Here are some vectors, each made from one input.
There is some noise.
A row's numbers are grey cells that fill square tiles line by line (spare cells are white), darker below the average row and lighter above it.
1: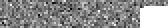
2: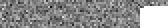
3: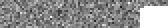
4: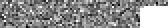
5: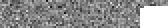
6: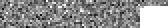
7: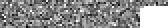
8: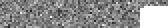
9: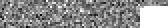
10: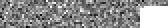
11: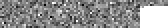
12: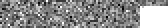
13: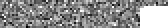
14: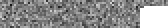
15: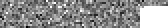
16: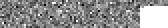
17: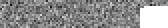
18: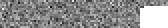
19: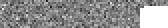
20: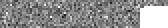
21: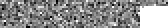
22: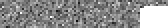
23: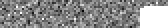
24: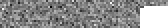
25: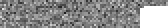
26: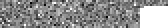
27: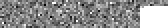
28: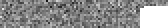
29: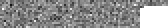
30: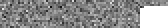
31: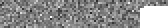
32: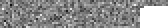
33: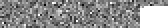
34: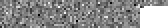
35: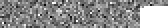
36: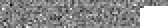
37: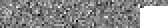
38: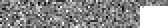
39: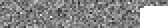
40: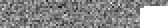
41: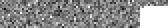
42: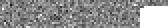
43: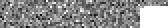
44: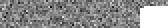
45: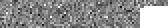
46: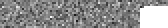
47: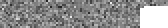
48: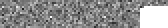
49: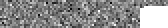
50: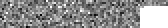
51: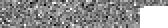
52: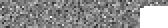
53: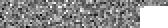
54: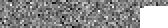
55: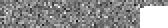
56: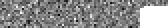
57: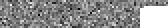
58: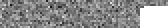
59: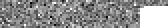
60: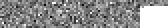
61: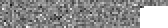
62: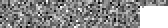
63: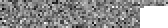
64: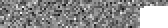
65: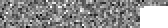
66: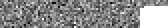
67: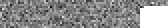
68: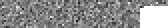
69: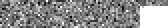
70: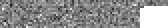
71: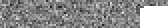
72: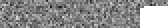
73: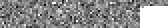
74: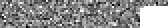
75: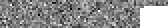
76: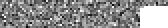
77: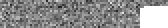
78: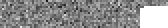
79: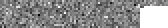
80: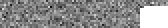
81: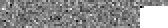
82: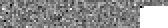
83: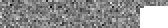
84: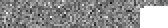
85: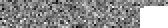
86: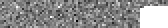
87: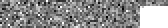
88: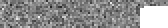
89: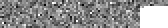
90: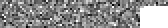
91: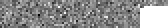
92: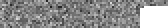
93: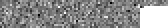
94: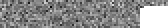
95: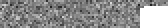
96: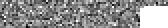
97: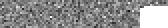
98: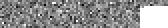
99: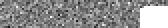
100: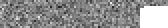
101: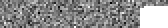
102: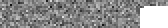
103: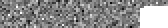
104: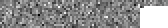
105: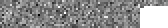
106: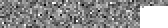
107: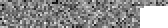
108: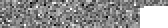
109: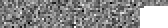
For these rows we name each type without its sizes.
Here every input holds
a node of a tree, together with either a fixed value, or a node of each of two trees.
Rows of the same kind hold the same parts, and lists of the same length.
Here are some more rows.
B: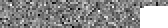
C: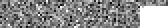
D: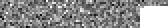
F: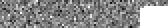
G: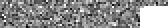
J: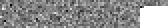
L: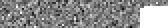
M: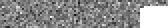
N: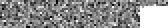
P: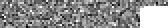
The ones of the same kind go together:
B, F, J, L, M
C, D, G, N, P

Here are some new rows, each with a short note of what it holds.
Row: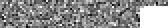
a node of a tree
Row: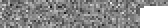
a node of each of three trees
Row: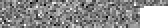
a node of a tree
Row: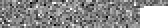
a node of a tree
